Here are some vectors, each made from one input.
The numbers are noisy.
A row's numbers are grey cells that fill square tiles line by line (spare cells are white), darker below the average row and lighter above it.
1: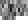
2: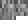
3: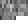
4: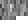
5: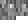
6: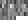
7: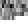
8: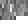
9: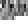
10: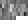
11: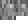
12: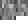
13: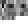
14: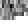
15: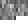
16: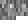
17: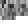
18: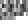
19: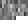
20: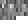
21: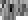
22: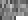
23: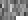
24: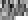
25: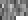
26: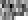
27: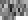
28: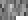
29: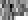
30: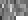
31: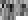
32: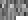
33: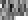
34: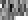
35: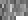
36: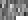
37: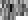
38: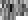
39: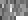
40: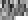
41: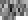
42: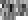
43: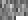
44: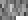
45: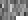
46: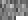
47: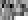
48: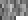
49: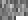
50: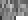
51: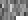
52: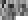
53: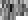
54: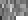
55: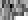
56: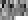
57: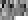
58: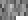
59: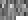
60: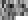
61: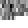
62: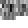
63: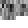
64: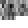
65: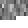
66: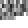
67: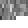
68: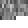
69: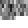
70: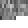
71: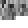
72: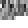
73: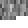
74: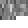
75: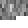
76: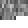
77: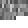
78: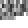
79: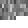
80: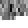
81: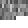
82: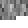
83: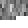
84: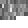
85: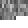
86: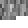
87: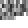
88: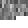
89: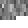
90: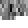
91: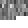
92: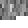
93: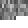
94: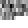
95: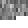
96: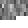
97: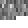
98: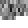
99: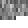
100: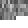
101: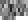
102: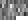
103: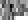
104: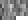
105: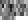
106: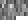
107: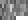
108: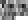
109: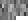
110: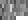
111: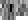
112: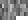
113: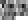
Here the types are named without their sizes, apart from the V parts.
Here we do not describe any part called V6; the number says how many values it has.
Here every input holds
either a fixed value, or two labels, or two values of V6.
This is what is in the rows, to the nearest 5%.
About 5% of them hold a fixed value. About 40% of them hold two labels. The rest hold two values of V6.
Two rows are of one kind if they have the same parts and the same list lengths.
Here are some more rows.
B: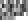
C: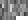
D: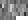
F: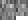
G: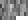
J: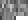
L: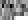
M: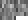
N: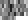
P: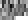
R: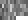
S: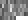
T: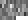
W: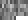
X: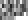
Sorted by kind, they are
B, X
C, D, F, G, J, M, R, S, T, W
L, N, P

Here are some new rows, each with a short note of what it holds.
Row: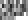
a fixed value
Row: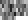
two labels
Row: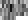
two labels
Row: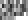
a fixed value
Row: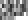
a fixed value
